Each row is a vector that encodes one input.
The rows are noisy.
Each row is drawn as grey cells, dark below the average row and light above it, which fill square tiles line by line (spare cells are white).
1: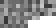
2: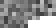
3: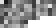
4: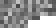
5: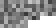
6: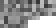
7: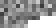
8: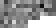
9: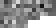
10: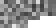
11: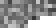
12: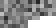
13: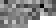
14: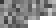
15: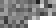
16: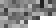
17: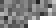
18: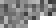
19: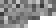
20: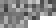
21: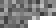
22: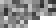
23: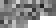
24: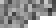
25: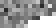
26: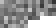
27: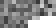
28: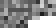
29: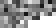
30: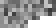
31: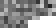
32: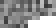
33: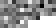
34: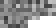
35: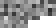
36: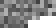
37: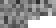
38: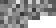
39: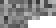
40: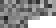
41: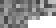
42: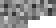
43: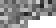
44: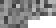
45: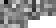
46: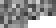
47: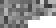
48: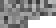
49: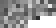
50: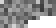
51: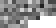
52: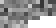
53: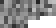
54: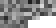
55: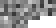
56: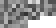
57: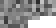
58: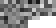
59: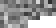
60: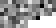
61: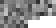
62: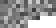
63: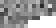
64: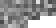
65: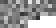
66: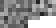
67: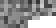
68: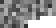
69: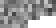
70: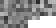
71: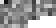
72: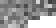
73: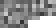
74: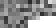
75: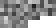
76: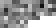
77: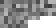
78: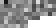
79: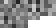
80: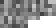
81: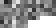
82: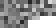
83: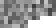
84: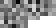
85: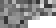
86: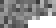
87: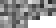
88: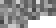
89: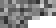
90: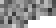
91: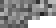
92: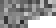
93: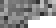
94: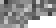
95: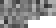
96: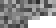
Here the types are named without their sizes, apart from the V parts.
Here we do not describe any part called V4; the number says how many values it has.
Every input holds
either a label, or a true/false value and a value of V4.
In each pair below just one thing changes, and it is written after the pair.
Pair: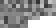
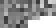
the value of V4
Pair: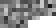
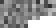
the value of V4
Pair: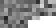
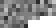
the value of V4
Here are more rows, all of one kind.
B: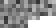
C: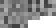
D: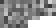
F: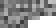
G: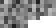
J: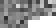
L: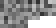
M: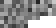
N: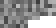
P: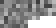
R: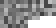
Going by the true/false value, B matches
G and M.
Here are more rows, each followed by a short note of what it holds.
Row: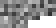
a label
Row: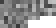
a true/false value and a value of V4
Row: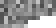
a label
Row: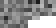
a true/false value and a value of V4
